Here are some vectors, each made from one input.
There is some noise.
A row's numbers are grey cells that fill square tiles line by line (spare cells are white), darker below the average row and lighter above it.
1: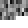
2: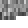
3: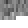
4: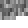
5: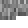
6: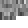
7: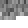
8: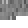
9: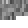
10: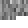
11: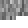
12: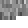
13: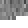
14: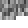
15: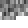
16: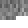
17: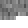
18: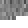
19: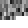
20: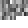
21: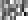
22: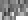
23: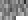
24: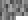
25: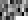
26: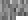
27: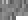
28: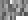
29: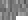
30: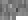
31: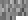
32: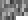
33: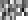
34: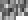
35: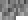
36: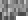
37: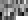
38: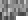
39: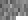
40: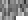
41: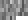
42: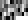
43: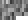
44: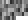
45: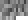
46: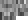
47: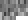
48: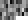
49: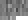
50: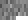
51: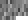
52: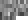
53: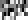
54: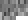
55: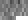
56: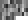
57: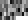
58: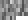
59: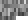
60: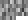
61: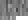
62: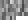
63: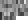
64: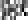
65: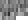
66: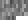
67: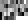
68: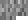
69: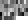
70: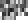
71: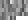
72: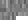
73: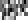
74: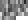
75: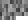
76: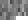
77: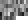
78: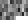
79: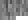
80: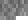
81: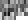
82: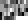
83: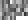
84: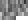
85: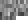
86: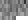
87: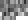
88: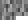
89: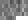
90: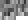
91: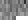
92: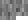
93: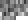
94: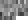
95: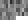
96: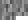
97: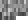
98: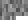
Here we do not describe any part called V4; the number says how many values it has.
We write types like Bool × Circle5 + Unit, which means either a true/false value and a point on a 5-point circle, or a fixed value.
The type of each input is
Line6 + (Tree7 + Unit) × V4.
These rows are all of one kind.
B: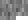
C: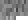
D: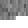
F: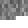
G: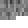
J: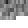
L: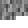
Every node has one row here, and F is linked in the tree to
C and D.
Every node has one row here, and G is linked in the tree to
B.
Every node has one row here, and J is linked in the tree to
L.
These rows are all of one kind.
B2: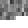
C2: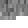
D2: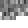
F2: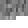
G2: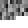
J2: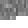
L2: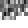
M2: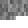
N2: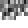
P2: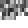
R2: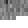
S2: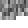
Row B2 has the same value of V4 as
J2, M2 and P2.
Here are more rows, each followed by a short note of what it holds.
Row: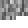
a point on a 6-point line
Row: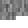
a node of a 7-node tree and a value of V4
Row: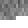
a node of a 7-node tree and a value of V4
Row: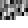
a value of V4
